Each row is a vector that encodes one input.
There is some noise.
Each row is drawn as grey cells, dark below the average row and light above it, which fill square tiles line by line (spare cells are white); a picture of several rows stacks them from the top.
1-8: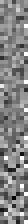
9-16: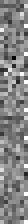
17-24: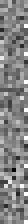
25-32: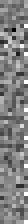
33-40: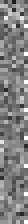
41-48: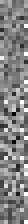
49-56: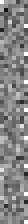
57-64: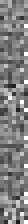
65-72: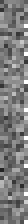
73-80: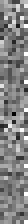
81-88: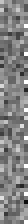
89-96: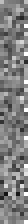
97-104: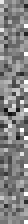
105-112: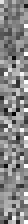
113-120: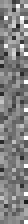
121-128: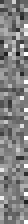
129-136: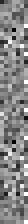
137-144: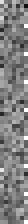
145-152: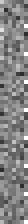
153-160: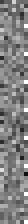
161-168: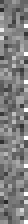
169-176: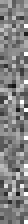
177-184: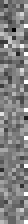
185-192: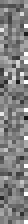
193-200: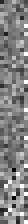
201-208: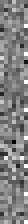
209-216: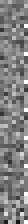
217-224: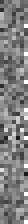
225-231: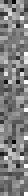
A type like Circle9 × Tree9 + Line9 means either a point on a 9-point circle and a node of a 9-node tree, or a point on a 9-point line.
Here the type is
Circle16 + Line5.
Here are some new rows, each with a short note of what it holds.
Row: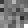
a point on a 16-point circle
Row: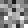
a point on a 5-point line
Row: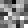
a point on a 5-point line
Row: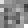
a point on a 16-point circle
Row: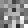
a point on a 5-point line
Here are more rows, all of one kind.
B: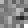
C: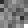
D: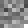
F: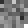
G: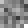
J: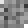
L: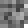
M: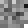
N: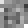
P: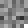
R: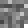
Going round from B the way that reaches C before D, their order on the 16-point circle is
B, P, R, L, C, F, D, M, J, N, G.
